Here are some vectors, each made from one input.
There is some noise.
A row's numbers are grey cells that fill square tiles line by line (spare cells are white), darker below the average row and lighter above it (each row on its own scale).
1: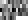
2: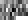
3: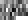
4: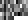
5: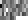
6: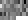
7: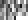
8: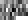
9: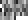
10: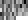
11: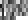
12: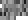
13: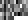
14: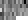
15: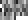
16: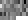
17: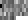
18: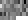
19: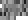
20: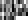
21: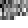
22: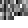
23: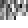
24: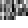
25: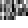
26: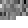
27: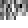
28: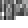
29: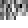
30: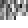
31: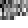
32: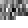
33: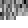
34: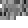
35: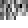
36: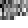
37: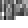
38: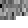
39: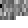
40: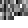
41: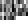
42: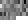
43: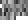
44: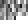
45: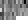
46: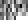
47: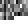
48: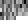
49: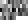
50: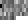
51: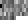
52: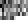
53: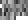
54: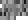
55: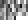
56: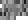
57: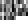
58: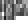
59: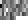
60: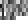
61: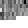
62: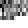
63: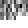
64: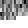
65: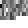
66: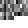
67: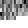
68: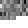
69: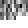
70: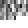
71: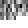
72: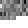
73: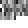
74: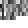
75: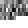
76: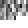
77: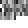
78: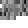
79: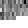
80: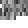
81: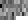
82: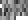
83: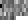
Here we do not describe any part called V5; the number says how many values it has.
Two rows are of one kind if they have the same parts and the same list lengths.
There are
2 kinds of row.
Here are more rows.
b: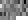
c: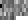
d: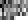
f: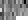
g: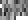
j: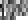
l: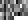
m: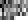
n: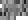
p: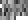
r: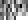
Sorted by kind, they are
b, f, g, n, p, r
c, d, j, l, m

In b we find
a point on a 4-point line and a true/false value.
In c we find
a true/false value and a value of V5.
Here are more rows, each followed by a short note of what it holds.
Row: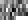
a true/false value and a value of V5
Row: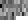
a true/false value and a value of V5
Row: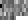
a true/false value and a value of V5
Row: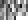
a point on a 4-point line and a true/false value
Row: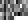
a true/false value and a value of V5
